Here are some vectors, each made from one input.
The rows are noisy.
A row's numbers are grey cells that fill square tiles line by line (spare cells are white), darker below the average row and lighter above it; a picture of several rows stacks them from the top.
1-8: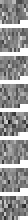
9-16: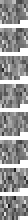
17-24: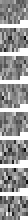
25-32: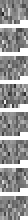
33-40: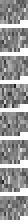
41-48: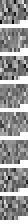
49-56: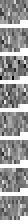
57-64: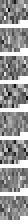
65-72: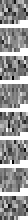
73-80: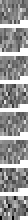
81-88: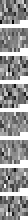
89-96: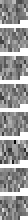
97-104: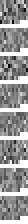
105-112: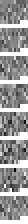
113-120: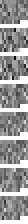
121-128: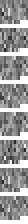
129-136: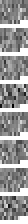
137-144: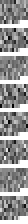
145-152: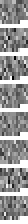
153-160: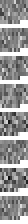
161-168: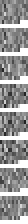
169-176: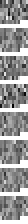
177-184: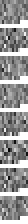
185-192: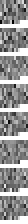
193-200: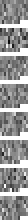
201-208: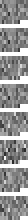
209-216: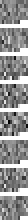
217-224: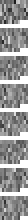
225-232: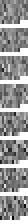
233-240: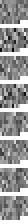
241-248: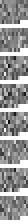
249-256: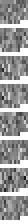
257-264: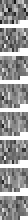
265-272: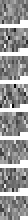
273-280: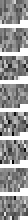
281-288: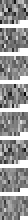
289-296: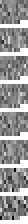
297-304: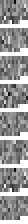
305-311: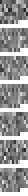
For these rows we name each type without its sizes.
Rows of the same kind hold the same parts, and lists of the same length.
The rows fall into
3 kinds.
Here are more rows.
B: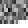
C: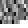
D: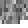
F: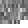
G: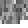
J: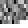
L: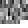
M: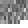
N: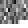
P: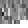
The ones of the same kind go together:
B, C, J, N
D, F, G, M, P
L

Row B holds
a point on each of two lines.
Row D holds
three true/false values.
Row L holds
a fixed value.
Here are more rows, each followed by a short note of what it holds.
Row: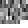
a fixed value
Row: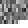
a point on each of two lines
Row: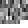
a fixed value
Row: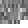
three true/false values
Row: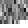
a point on each of two lines
